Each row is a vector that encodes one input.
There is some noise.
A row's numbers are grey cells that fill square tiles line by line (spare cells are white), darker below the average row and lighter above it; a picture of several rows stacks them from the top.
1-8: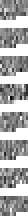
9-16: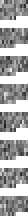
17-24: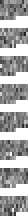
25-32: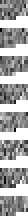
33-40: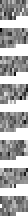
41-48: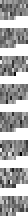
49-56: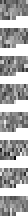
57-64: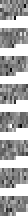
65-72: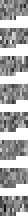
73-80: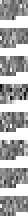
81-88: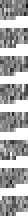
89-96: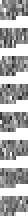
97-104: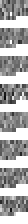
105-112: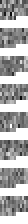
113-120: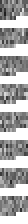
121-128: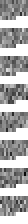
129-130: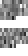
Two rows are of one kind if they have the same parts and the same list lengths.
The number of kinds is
2.
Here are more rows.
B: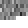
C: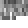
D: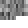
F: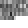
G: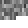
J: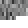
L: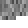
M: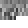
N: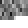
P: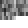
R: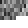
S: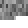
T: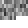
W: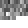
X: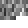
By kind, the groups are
B, C, D, F, J, L, N, P, S, W
G, M, R, T, X

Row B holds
one of 11 labels and a true/false value.
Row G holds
one of 5 labels.
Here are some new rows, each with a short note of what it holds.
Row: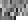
one of 5 labels
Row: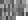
one of 11 labels and a true/false value
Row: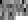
one of 11 labels and a true/false value
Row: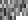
one of 5 labels
